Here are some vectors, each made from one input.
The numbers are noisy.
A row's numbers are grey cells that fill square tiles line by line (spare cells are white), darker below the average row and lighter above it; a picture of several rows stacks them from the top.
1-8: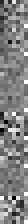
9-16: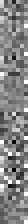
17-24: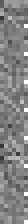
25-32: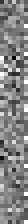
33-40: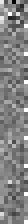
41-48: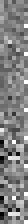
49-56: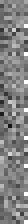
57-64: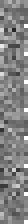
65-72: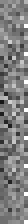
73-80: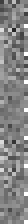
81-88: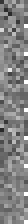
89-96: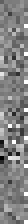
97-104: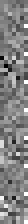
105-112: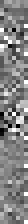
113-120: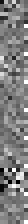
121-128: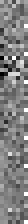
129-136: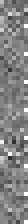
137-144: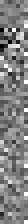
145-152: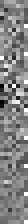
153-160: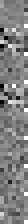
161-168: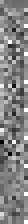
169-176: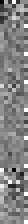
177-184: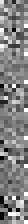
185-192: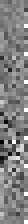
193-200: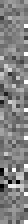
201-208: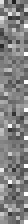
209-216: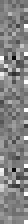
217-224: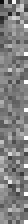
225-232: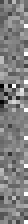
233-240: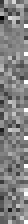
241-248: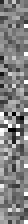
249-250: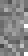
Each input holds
either a point on a 9-point line and a true/false value, or a list of up to two points on a 4-point line.
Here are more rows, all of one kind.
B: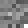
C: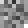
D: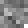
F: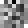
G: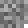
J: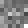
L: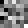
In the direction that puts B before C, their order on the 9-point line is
D, L, F, G, B, J, C.
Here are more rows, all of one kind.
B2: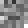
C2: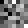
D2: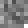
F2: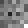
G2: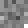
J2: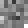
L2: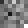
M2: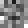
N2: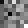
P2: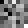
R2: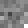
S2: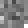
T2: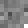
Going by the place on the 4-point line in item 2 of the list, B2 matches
D2, G2 and J2.
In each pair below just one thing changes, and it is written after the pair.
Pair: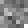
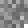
the true/false value
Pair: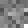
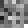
the true/false value
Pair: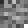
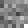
the true/false value
